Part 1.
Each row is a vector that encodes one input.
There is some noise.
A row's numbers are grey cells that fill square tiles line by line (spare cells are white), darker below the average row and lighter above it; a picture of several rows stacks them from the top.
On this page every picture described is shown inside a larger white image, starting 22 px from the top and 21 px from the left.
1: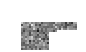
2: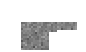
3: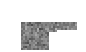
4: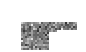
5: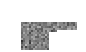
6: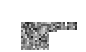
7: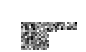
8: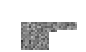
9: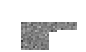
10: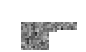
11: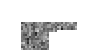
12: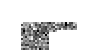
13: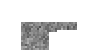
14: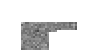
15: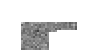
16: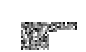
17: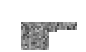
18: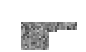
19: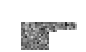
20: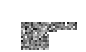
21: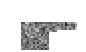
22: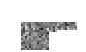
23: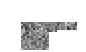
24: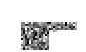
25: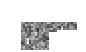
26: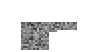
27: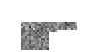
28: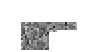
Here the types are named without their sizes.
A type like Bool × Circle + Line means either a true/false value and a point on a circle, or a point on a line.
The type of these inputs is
Line.
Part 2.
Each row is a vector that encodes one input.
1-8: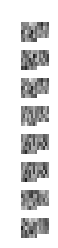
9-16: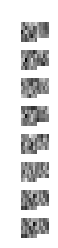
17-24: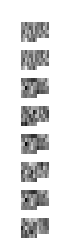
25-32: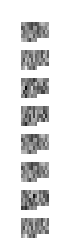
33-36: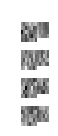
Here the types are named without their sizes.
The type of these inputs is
Circle.
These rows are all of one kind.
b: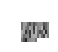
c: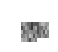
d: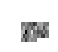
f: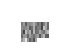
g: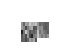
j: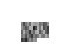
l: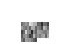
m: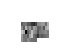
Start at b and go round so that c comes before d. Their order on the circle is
b, j, g, l, f, c, m, d.
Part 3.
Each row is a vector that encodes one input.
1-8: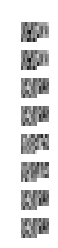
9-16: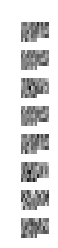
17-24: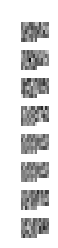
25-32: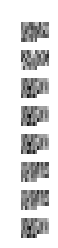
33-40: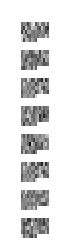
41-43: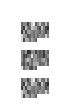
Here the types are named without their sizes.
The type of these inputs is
Tree.
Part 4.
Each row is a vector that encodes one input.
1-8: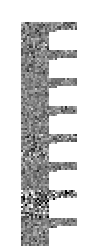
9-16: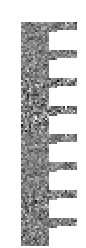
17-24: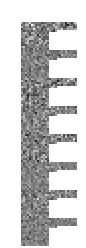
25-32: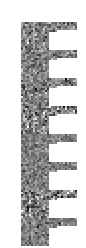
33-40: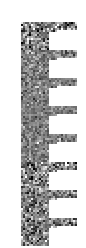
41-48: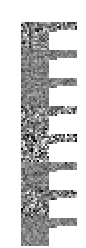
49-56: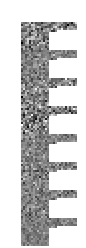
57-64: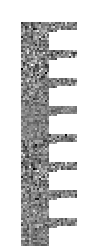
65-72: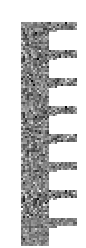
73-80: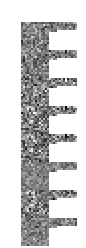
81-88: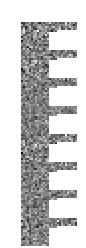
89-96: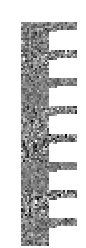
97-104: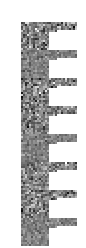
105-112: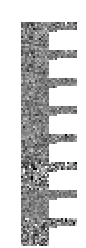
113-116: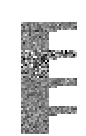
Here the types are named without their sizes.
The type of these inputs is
Bool × Bool × Bool.
